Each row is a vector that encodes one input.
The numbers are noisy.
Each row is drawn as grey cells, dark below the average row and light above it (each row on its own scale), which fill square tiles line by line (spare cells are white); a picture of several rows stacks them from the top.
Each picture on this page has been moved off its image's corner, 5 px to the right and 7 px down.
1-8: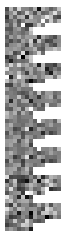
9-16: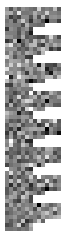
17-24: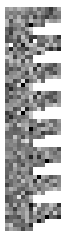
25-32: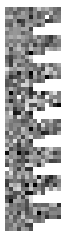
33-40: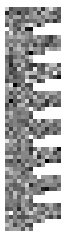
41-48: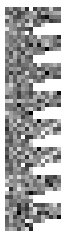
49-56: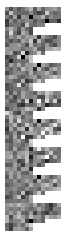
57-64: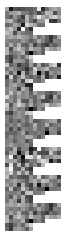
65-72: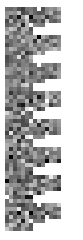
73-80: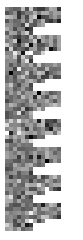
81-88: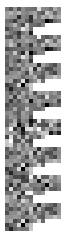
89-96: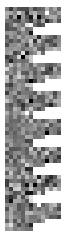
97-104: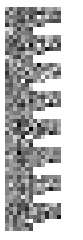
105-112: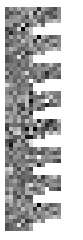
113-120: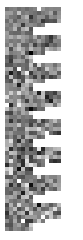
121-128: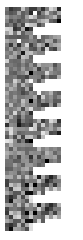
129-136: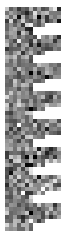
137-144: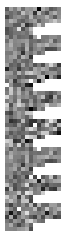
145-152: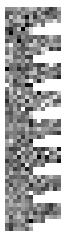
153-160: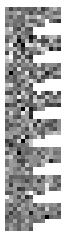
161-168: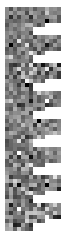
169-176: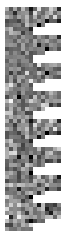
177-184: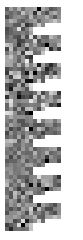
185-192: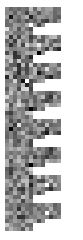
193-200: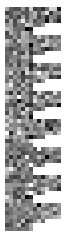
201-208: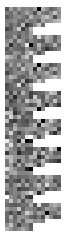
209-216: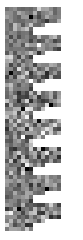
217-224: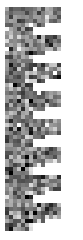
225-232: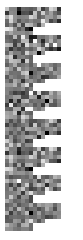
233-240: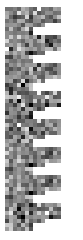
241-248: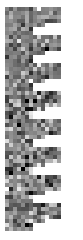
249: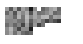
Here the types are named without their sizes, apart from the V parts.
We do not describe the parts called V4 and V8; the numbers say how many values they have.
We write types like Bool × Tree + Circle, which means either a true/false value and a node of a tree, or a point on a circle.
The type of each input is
Bool × (Tree + Unit) × V4 × V8 + Line.
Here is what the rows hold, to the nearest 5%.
About 30% of them hold a point on a line. The rest hold a true/false value, a value of V4 and a value of V8, together with either a fixed value, or a node of a tree.
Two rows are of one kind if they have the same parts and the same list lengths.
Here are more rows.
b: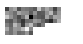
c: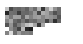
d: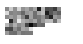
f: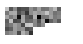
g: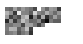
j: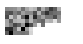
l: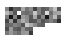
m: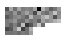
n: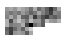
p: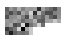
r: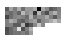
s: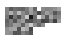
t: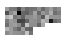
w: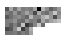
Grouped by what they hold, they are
b, f, g, l, s
c, t
d, j, m, n, p, r, w

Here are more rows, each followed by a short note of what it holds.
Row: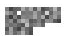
a node of a tree, a true/false value, a value of V4 and a value of V8
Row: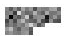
a node of a tree, a true/false value, a value of V4 and a value of V8
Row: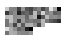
a true/false value, a value of V4 and a value of V8
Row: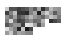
a true/false value, a value of V4 and a value of V8
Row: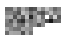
a true/false value, a value of V4 and a value of V8
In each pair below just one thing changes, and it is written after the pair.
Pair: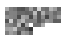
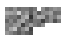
the value of V8
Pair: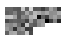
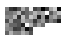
the value of V4
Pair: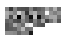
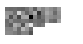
the node of the tree
